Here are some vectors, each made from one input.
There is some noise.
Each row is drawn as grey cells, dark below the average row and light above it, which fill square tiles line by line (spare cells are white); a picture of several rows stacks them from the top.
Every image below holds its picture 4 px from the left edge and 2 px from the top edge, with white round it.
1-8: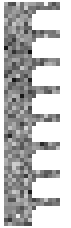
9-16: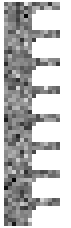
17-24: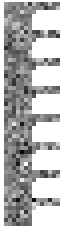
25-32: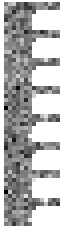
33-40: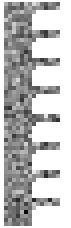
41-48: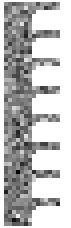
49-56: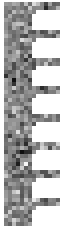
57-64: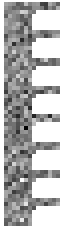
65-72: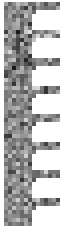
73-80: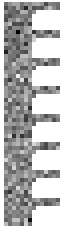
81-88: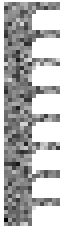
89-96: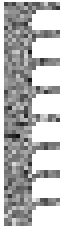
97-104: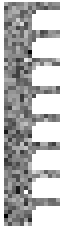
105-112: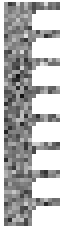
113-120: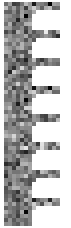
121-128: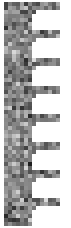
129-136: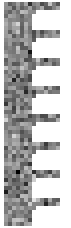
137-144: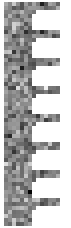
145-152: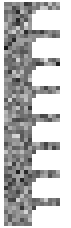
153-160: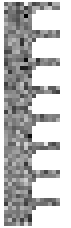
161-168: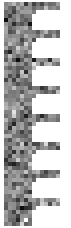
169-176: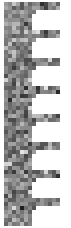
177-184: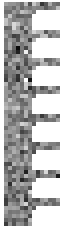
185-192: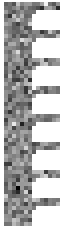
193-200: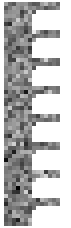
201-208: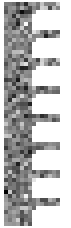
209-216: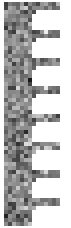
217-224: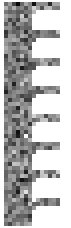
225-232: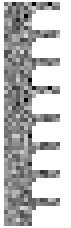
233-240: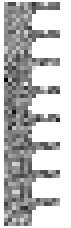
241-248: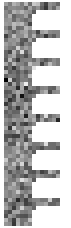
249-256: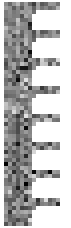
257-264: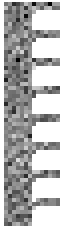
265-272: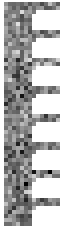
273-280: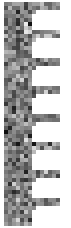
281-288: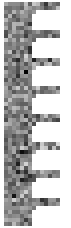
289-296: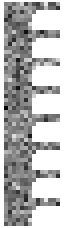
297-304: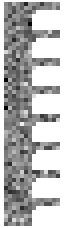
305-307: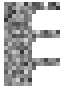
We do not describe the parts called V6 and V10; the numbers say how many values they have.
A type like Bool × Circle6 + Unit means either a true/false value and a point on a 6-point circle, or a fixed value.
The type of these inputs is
(Bool × Circle5 + V6) × (Line7 + V10) + Tree11.
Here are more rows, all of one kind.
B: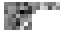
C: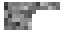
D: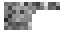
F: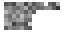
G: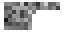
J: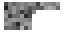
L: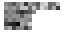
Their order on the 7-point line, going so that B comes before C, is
B, J, C, G, L, D, F.
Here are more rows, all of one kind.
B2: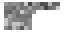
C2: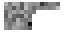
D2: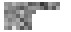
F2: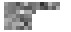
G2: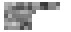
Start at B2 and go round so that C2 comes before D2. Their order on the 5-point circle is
B2, C2, G2, F2, D2.
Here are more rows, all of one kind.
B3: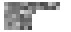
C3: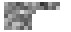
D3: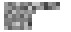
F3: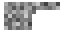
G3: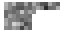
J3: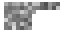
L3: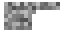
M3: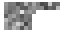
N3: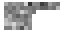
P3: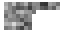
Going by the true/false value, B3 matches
D3, F3 and L3.
